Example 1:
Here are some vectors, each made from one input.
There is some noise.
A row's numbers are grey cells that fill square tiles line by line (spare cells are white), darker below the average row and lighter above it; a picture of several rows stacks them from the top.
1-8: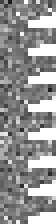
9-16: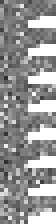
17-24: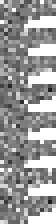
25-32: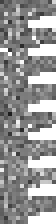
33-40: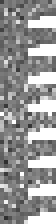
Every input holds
a point on a 4-point line and a point on a 5-point line.
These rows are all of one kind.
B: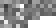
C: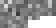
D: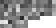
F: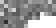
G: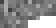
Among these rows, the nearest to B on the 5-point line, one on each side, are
D and G.
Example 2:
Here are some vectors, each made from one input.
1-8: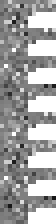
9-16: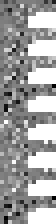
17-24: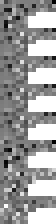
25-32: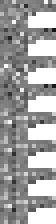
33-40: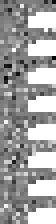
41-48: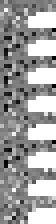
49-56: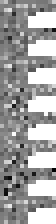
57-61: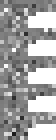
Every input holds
a point on a 6-point line.
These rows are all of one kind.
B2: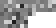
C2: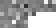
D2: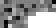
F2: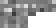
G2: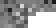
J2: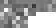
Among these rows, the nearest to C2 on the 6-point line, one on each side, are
G2 and J2.
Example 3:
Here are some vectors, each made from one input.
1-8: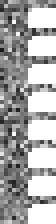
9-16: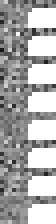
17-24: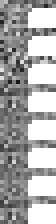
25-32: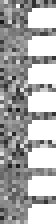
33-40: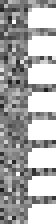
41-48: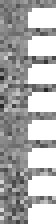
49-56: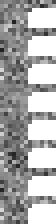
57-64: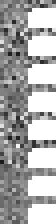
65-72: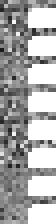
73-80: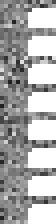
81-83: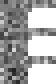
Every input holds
a node of a 15-node tree.
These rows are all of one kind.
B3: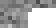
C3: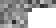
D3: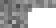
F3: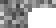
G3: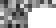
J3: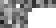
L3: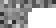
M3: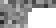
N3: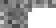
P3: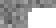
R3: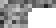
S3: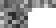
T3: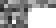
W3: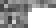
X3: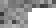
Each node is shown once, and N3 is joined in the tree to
D3, F3 and S3.
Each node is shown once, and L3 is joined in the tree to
J3 and M3.
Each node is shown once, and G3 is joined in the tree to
F3.
